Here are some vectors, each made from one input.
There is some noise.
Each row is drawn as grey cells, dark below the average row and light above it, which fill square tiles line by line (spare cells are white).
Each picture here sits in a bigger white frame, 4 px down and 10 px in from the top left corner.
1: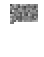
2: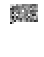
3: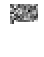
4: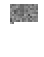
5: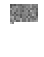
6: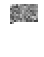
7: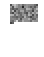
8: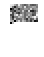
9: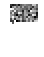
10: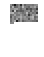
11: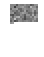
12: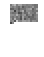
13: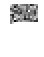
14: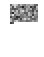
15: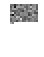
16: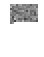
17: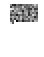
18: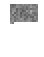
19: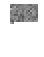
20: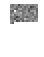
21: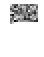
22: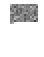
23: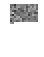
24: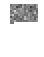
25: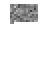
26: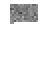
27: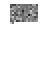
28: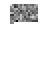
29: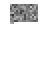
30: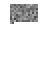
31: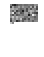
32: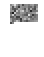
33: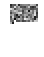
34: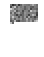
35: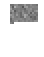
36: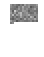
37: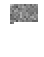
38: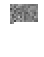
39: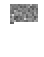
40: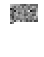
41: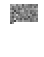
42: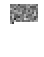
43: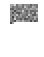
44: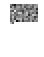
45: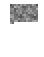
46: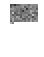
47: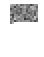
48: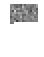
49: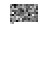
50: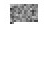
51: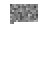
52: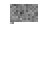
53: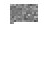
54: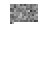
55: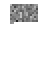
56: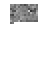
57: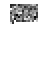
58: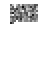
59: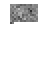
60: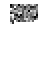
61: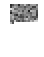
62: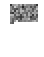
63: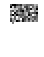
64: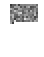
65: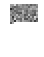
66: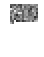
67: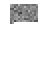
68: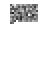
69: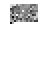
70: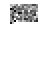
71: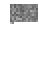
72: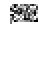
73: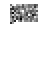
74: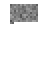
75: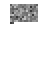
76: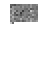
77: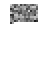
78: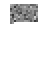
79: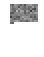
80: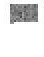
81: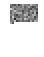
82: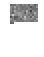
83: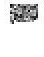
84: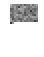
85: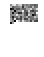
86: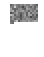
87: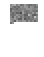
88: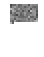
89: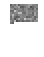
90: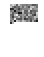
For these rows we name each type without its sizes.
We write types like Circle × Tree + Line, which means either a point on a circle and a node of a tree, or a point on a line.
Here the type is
(Bool × Bool × Bool + Line) × Line.
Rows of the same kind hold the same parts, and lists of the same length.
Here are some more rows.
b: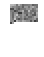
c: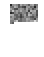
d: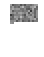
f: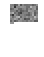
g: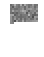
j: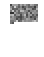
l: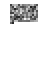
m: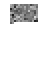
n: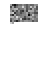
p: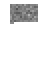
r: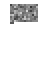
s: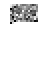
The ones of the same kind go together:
b, c, f, g, j, m, n, p
d, l, r, s

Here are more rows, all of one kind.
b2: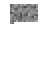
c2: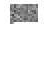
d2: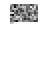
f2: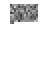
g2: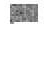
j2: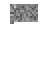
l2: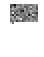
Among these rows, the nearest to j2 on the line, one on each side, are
f2 and l2.
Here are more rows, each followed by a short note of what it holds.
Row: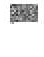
a point on a line and three true/false values
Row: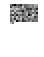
a point on each of two lines
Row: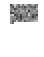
a point on a line and three true/false values
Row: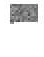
a point on a line and three true/false values
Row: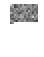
a point on each of two lines
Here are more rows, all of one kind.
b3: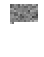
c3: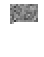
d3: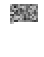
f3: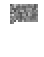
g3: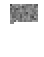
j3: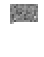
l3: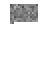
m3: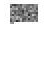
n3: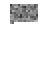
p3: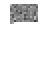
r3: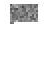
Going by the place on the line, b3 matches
c3 and d3.
